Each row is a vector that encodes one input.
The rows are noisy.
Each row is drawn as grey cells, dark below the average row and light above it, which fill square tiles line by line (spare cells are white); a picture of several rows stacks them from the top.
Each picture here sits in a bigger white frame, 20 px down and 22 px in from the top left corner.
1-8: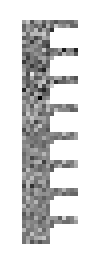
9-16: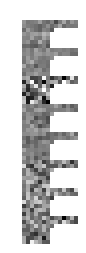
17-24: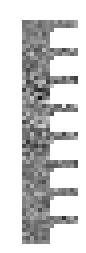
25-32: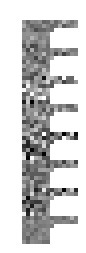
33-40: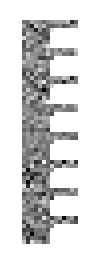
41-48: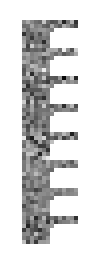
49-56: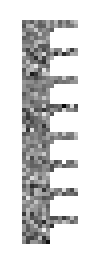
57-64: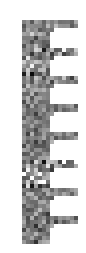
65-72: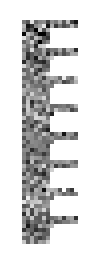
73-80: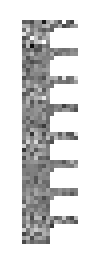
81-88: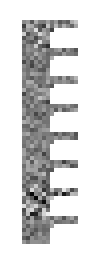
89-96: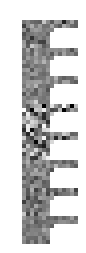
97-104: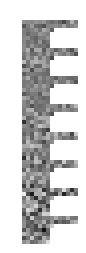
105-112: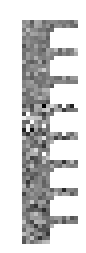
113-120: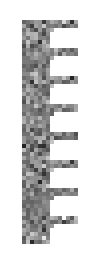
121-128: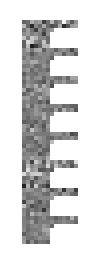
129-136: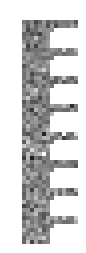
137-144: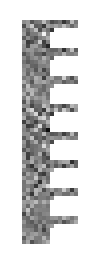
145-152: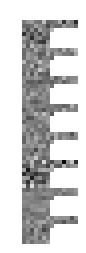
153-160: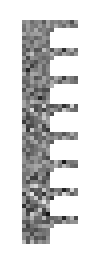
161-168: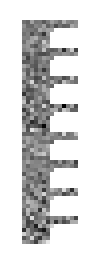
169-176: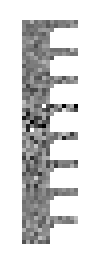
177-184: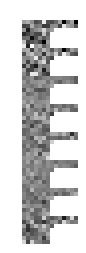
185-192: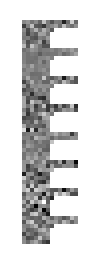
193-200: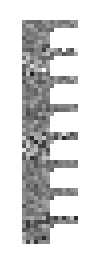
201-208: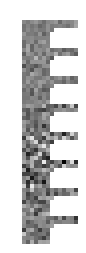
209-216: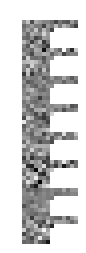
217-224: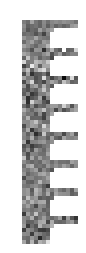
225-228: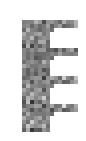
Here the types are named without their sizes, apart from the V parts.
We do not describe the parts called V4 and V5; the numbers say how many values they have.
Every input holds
either a point on a circle, or a point on a line and a value of V5, or a true/false value and a value of V4.
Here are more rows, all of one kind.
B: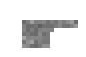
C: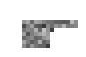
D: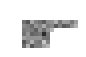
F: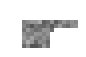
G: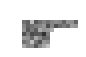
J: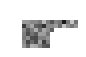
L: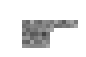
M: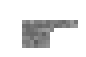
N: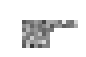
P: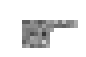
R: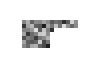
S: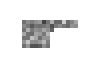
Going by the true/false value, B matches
N and P.
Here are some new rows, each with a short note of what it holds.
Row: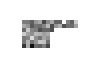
a point on a circle
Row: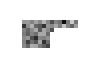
a true/false value and a value of V4
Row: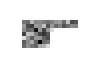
a point on a line and a value of V5
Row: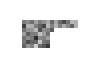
a true/false value and a value of V4
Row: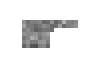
a point on a circle
